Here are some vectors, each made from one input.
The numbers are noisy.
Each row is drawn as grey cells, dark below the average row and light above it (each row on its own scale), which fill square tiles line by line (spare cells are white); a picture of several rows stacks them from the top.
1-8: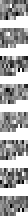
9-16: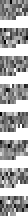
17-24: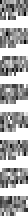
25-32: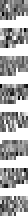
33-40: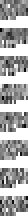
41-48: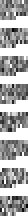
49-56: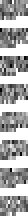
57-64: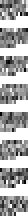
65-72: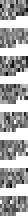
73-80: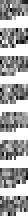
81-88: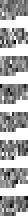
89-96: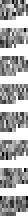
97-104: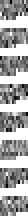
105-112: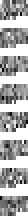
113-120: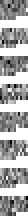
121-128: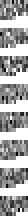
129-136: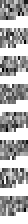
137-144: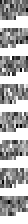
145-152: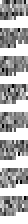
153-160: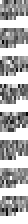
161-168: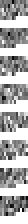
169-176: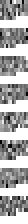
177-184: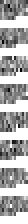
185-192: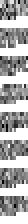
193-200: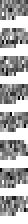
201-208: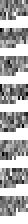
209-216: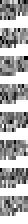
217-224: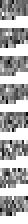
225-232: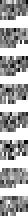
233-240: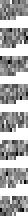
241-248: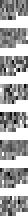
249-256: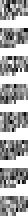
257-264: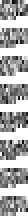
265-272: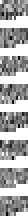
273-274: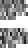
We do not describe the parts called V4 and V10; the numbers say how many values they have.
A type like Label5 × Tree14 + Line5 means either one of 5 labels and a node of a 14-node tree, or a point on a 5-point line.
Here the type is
((Bool × Bool × Bool + Unit) × Line5 × V10 + Line6) × V4 × V4.
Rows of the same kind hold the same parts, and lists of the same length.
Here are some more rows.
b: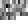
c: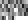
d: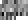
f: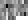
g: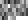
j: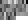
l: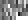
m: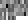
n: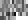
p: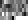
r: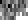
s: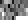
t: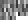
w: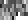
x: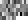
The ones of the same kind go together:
b, p, r, s, w
c, l, n, t
d, f, g, j, m, x

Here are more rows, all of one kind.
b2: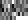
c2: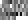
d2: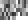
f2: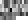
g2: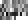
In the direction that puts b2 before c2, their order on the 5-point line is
d2, b2, g2, f2, c2.
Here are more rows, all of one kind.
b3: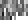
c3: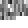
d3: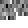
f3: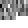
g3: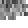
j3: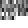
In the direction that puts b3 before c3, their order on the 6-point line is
d3, g3, f3, b3, j3, c3.
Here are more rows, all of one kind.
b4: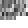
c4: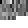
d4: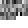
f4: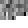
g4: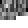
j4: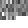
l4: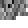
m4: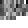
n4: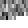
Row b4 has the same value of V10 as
f4 and n4.
